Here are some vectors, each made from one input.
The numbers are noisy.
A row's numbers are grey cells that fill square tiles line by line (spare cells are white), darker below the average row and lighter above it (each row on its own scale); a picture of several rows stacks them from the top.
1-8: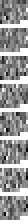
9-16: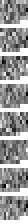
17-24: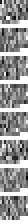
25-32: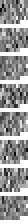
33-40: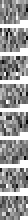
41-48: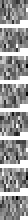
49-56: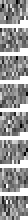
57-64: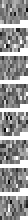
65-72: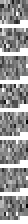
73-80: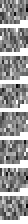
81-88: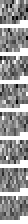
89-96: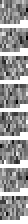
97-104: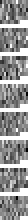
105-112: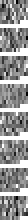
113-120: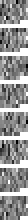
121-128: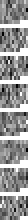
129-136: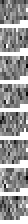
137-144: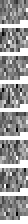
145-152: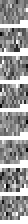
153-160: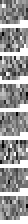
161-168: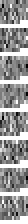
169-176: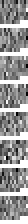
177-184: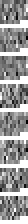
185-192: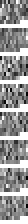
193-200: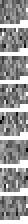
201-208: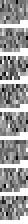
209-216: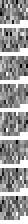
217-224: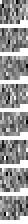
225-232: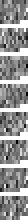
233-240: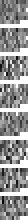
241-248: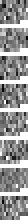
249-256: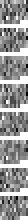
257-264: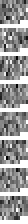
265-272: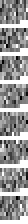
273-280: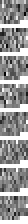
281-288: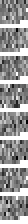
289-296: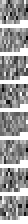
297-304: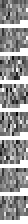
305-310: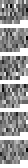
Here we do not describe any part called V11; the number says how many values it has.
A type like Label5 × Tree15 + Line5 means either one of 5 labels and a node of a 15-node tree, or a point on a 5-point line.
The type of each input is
List2(Label12 × V11).
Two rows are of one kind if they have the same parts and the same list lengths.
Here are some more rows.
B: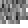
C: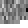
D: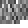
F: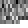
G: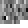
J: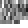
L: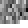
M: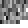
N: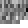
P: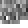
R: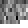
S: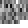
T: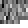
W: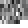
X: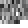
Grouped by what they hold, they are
B, F, M, R, T
C, D, G, J, L, N, P, S
W, X

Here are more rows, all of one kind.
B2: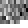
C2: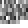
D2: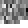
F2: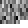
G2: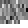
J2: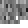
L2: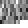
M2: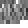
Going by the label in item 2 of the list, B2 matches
G2 and J2.
